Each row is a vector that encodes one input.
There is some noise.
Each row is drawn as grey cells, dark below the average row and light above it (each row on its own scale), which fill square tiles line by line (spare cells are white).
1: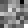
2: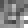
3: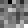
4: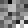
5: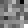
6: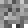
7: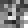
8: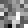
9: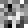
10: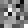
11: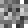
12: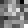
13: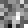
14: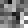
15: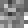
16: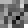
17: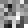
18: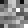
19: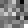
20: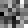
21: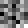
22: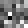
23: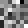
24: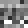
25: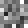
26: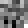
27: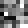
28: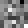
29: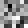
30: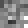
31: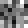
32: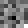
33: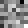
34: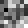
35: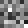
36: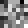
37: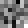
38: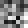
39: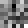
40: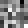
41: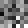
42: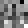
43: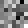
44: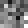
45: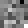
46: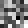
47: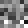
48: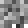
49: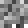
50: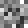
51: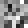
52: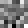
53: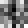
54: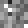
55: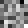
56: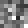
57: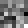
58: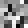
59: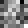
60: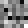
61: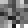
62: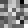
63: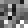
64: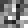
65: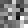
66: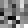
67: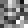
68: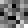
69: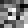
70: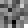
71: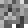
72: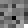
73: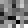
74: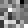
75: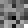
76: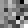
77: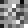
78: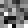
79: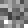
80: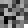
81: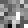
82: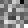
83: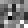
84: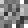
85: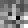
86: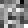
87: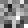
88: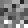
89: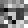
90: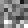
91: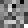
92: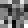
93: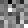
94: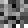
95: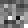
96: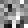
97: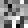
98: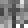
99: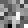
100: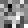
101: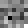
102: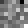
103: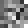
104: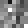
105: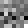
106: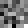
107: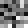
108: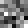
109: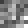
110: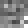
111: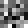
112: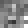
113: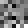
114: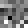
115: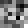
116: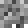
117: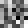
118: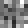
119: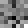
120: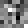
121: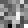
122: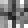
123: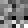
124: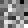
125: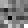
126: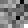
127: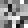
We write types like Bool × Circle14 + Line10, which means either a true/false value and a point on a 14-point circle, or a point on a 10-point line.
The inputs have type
Bool × Bool × Bool × Tree9 + Line5.
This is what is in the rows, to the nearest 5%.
About 20% of them hold a point on a 5-point line. The rest hold a node of a 9-node tree and three true/false values.
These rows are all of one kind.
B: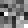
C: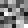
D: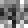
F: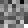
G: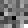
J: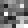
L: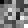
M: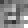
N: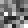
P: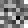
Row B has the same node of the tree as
C, G, J and N.
